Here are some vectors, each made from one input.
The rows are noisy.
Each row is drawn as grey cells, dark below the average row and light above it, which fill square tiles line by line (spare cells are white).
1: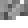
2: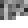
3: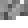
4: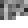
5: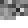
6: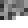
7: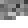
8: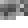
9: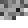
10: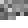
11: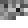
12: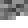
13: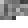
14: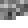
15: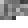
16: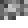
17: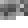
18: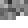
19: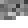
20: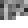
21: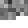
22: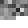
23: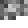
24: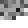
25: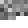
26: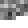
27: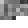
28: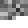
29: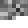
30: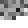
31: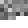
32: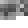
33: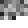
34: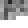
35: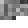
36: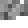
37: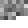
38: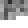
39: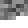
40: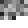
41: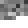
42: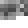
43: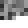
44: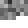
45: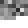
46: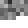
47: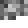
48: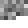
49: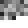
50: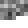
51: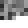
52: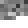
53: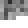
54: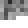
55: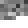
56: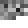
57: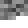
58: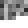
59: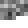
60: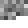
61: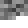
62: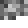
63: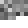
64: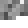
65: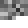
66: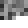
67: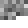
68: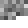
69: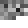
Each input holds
either one of 10 labels, or three true/false values.
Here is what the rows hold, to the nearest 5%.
About 60% of them hold one of 10 labels. The rest hold three true/false values.
